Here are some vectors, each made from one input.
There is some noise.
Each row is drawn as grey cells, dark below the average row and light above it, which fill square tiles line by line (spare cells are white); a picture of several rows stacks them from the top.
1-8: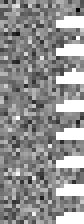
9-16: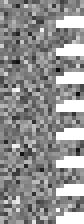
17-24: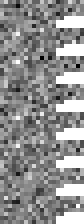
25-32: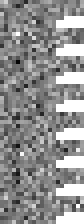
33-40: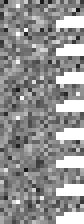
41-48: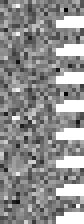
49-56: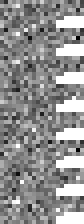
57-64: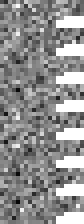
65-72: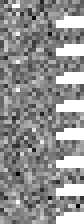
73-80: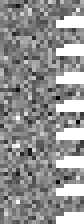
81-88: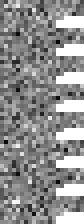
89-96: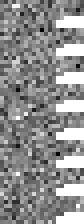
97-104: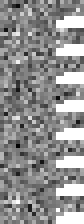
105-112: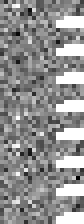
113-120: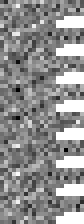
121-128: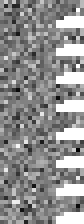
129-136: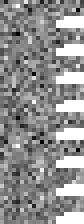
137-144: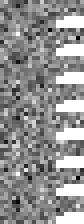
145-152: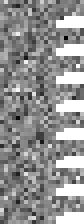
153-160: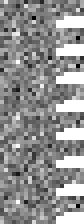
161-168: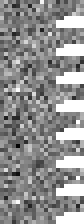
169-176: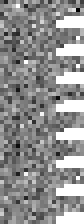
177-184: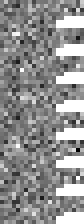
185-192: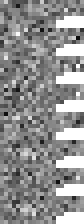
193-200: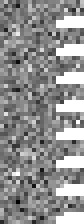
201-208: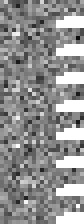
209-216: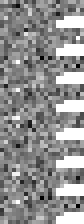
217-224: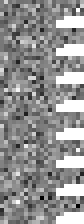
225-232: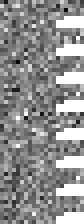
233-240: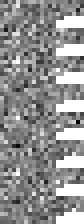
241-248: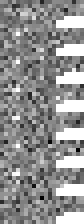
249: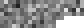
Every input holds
a point on a 5-point line, a point on a 7-point line and a true/false value.
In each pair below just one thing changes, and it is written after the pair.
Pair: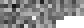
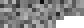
the place on the 7-point line
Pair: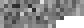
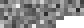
the true/false value
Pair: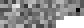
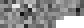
the place on the 7-point line
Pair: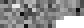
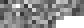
the place on the 7-point line
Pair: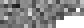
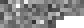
the true/false value
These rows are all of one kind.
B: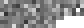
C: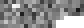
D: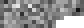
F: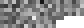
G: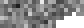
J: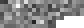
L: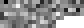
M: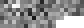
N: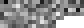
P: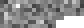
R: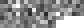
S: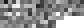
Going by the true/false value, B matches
F and G.
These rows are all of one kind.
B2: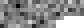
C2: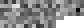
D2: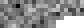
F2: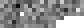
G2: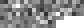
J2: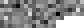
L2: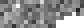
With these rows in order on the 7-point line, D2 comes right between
G2 and J2.
